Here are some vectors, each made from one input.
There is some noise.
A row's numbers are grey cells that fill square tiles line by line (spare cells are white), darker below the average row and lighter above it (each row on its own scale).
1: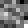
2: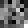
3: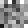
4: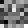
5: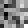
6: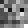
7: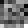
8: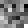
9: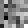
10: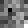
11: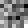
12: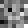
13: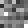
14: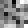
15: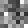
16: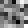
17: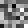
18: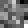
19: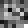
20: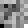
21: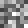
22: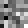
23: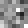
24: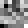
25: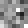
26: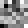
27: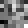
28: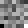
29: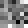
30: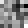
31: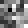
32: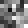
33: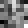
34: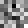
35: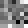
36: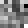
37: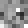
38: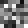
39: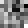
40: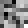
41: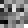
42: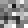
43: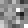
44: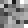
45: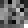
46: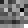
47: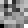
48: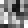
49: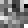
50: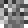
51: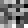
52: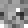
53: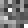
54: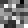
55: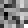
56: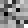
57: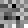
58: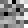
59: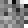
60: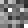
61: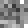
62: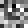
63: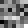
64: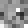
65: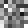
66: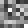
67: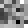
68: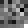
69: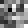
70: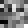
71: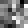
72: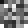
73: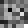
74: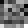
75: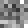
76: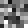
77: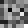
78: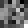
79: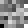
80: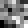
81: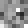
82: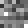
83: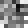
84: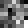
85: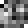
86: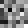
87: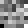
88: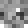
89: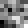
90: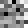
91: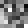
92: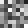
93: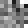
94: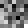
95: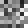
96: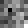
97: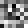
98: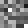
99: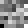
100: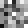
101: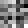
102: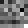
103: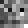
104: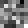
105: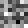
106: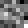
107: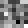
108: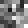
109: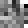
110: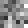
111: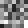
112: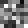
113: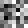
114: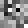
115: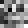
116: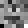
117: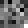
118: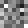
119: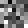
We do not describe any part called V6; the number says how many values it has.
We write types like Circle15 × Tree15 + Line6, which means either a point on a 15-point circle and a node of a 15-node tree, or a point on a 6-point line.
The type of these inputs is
List2(Bool × V6).
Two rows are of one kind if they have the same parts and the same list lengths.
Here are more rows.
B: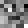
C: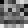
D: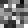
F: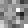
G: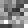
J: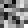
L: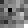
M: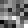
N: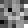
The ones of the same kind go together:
B, G, J
C, D, L, M, N
F

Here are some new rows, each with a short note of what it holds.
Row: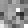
the empty list
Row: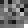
a list of one item
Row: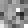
the empty list
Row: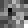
a list of one item
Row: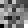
a list of two items
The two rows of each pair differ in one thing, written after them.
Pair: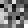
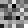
the true/false value in item 1 of the list
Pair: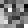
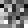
the true/false value in item 2 of the list
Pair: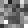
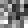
the value of V6 in item 1 of the list
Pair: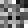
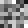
the true/false value in item 1 of the list
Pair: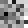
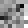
the true/false value in item 2 of the list
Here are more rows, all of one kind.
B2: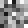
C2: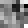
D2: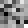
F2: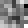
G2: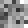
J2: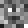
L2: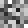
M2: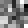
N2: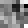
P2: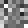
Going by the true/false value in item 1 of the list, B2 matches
D2, G2 and L2.
